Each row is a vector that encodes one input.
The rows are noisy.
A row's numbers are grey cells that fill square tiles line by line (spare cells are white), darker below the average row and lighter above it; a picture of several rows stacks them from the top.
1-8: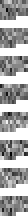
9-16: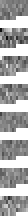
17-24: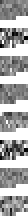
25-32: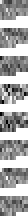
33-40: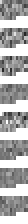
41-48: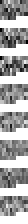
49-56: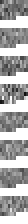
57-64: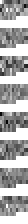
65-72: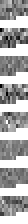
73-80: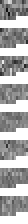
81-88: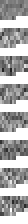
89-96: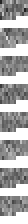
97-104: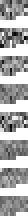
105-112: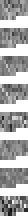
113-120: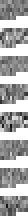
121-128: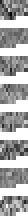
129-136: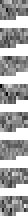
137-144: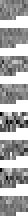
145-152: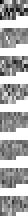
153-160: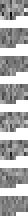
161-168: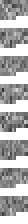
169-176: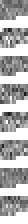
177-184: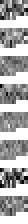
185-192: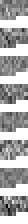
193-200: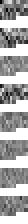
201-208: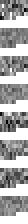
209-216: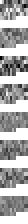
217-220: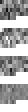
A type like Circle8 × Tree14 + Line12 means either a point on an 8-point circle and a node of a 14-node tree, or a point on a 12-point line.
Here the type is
Bool × Bool × Bool × Bool × Circle11.
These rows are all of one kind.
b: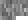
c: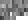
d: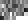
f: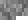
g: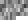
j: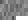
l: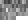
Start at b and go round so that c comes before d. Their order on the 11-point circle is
b, j, l, g, f, c, d.
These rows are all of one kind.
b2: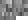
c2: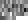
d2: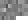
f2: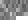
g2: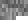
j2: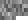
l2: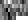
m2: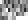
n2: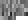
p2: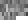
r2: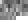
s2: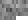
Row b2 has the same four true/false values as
c2, j2, m2 and s2.
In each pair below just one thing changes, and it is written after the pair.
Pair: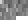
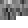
the place on the 11-point circle
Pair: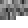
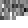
the place on the 11-point circle
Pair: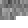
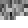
the place on the 11-point circle
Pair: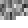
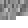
one of the four true/false values
